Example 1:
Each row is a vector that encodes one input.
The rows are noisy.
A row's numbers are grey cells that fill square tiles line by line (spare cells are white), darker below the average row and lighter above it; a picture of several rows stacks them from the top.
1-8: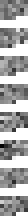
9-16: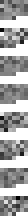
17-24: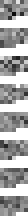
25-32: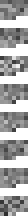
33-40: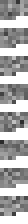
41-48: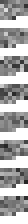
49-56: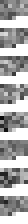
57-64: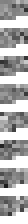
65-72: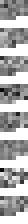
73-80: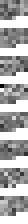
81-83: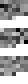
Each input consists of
one of 12 labels.
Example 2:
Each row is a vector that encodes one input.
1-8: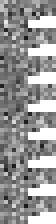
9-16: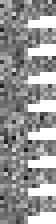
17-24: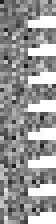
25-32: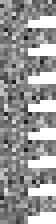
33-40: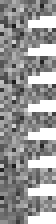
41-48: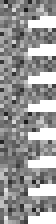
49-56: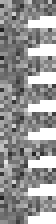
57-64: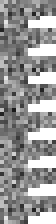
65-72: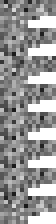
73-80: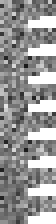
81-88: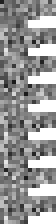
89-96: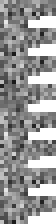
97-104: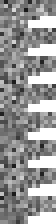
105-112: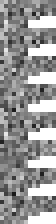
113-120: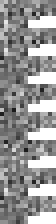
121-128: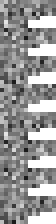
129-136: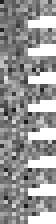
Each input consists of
one of 5 labels.
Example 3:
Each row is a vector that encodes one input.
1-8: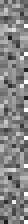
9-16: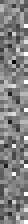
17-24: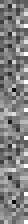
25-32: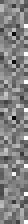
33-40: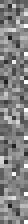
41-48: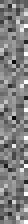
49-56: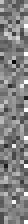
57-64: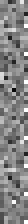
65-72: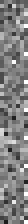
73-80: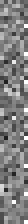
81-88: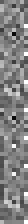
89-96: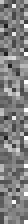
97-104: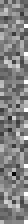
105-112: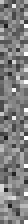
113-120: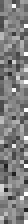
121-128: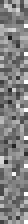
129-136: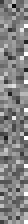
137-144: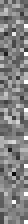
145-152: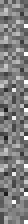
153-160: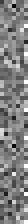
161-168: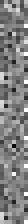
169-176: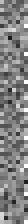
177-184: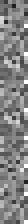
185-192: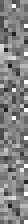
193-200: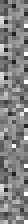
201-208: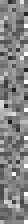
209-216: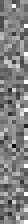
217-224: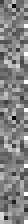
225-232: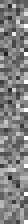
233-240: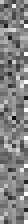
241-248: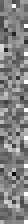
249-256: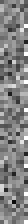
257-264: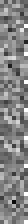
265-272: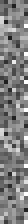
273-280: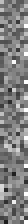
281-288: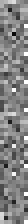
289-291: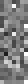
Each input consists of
one of 11 labels.
